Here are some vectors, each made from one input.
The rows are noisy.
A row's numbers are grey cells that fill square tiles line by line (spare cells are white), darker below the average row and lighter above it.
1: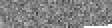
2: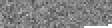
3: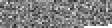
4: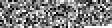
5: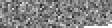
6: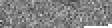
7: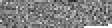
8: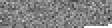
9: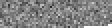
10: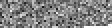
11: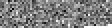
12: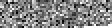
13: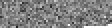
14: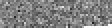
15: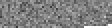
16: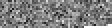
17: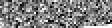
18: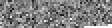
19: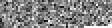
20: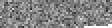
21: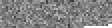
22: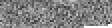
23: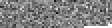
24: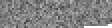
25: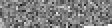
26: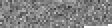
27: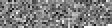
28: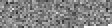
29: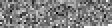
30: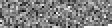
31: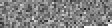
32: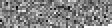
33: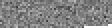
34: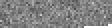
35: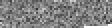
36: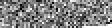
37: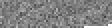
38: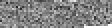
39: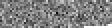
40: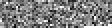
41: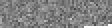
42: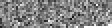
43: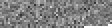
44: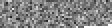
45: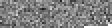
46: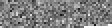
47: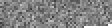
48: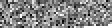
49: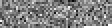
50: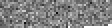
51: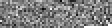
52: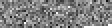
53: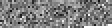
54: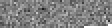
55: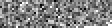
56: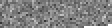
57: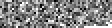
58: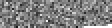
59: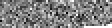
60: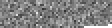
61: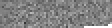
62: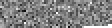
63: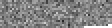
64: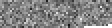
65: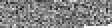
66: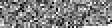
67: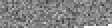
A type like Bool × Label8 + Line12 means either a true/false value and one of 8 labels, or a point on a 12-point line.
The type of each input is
Bool × Line5.
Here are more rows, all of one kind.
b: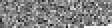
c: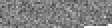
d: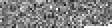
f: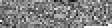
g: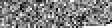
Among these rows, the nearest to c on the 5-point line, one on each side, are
b and d.
